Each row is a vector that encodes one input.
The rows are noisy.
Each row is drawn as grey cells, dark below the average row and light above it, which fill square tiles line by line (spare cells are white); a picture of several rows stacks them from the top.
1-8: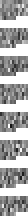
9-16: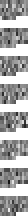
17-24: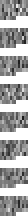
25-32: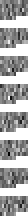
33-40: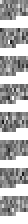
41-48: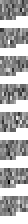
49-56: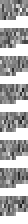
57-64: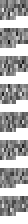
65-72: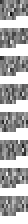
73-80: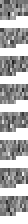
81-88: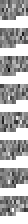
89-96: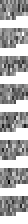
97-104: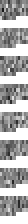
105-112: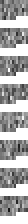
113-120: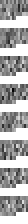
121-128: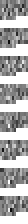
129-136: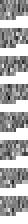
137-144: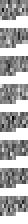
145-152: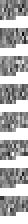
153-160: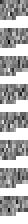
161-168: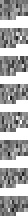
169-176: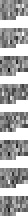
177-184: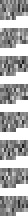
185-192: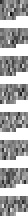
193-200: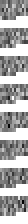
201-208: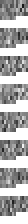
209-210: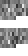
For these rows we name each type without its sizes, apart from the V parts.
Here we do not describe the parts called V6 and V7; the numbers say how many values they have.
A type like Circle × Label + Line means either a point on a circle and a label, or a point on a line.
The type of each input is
(Bool × V6 + Line × V7) × Tree.
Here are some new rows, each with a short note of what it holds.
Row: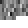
a point on a line, a node of a tree and a value of V7
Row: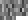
a node of a tree, a true/false value and a value of V6
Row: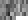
a node of a tree, a true/false value and a value of V6
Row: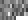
a point on a line, a node of a tree and a value of V7
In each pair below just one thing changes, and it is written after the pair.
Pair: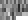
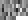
the node of the tree
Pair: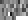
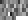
the value of V7
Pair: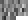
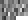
the value of V7
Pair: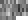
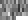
the place on the line
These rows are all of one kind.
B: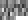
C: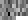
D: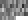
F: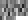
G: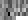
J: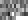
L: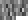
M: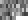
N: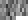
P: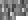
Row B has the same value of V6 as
D, J and P.
